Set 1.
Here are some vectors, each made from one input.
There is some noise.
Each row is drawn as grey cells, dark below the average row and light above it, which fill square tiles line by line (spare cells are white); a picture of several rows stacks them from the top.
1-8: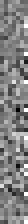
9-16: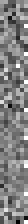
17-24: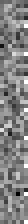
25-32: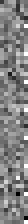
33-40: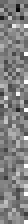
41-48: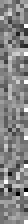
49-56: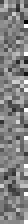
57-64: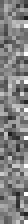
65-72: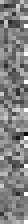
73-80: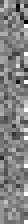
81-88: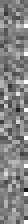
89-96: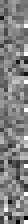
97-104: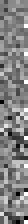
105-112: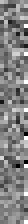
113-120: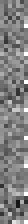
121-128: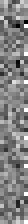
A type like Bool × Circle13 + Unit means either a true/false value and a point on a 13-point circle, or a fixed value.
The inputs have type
(Circle8 + Line7) × Line10.
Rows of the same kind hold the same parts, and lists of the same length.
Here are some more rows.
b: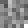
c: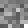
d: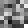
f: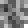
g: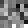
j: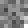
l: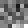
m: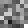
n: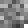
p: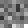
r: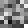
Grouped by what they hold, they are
b, c, d, g, m, n, r
f, j, l, p

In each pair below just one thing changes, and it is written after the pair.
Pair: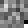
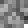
the place on the 8-point circle
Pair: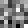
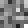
the place on the 10-point line
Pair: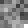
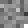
the place on the 10-point line
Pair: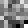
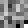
the place on the 8-point circle
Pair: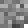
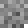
the place on the 8-point circle
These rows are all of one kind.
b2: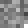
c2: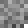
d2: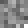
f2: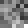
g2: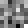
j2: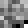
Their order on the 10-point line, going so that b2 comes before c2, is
f2, d2, b2, c2, j2, g2.
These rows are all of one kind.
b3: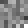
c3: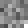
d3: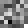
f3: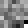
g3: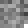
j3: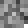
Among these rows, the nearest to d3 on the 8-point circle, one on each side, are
b3 and c3.
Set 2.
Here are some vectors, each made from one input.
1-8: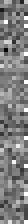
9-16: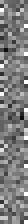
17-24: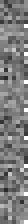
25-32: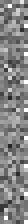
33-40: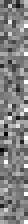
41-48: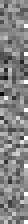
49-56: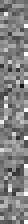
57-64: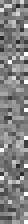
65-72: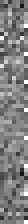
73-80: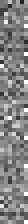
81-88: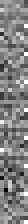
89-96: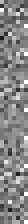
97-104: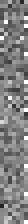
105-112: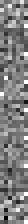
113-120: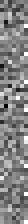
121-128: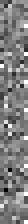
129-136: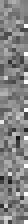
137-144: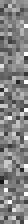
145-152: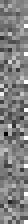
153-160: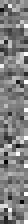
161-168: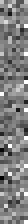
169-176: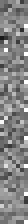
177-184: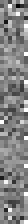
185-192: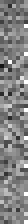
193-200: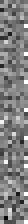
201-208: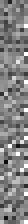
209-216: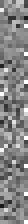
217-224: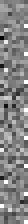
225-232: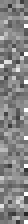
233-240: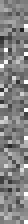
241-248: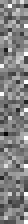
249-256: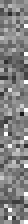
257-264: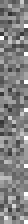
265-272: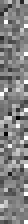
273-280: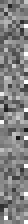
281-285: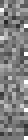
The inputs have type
Bool × Line7 × Tree13.
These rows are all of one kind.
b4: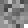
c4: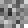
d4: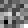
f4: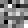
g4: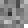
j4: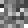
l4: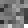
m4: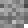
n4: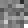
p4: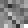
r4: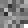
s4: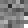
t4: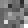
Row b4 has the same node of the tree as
n4 and s4.
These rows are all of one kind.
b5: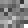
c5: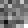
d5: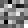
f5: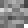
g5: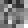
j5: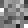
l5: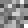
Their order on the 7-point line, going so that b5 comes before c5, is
b5, l5, f5, j5, c5, d5, g5.
